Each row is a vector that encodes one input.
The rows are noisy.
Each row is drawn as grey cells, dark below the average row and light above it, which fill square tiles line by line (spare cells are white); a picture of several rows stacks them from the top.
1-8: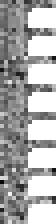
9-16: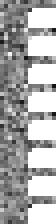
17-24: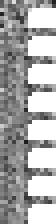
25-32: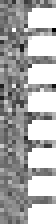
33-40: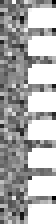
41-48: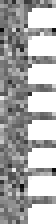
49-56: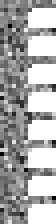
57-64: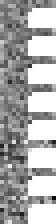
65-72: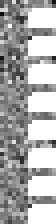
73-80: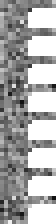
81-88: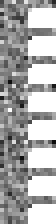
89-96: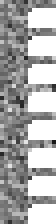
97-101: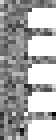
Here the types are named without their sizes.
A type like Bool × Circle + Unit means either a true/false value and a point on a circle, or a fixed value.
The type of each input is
Label + Line × (Tree + Unit).
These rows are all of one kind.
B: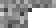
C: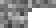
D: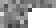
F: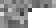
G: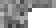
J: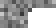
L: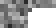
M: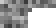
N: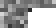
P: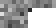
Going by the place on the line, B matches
D, F, G and P.
